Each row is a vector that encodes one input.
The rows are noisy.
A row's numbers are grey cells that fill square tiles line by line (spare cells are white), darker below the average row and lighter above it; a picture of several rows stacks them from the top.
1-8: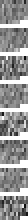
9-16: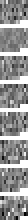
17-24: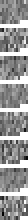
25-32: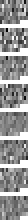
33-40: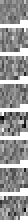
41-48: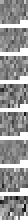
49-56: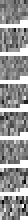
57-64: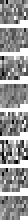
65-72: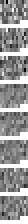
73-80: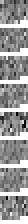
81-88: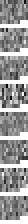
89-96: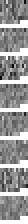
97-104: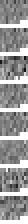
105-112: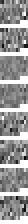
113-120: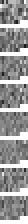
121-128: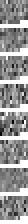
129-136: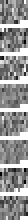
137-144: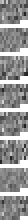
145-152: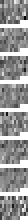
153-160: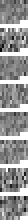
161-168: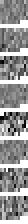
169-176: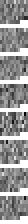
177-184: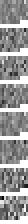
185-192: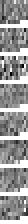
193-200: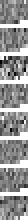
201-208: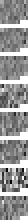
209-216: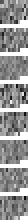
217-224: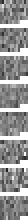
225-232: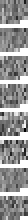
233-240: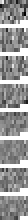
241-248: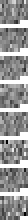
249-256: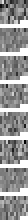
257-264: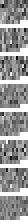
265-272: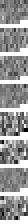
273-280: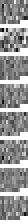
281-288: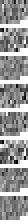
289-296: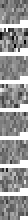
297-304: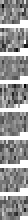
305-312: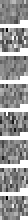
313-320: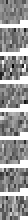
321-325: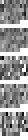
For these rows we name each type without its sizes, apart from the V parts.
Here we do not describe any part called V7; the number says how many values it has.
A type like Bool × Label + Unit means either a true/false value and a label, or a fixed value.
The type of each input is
Bool × (Tree + V7).
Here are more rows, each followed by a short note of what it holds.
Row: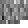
a true/false value and a value of V7
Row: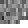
a true/false value and a value of V7
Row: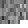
a true/false value and a value of V7
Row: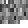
a true/false value and a value of V7
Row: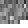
a true/false value and a value of V7
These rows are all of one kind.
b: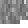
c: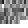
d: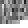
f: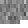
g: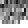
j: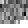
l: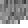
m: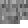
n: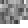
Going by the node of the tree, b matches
f and n.
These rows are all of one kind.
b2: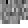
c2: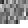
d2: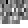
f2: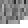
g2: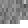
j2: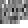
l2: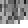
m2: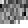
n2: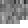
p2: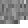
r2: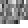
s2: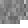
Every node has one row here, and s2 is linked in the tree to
b2, f2 and l2.
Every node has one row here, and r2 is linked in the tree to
c2.
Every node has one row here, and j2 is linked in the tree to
g2.
